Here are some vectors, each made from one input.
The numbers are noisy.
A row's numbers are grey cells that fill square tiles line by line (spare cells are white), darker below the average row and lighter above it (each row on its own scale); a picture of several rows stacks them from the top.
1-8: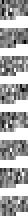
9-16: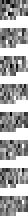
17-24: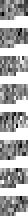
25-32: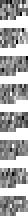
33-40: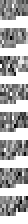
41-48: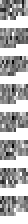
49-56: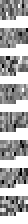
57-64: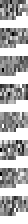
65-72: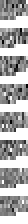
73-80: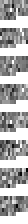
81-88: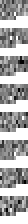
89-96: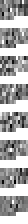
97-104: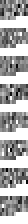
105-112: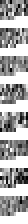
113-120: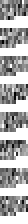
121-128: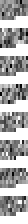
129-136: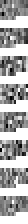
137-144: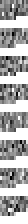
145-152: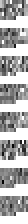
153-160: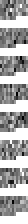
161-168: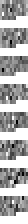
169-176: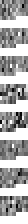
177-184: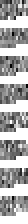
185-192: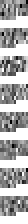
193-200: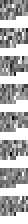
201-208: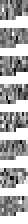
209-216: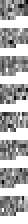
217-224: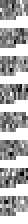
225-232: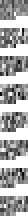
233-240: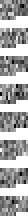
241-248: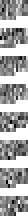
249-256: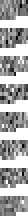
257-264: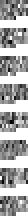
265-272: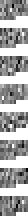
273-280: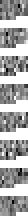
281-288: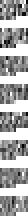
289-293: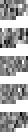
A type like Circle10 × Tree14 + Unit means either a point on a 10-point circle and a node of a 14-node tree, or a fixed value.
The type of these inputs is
(Circle6 + Circle8) × Circle8 × Circle8 + Unit.
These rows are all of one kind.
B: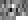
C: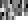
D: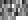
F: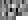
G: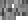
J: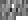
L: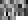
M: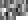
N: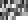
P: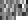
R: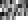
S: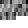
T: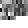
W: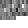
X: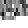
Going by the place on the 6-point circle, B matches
D, F, L and T.
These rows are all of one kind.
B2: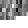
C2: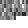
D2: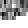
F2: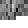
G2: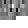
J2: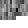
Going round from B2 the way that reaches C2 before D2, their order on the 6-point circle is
B2, C2, G2, F2, J2, D2.
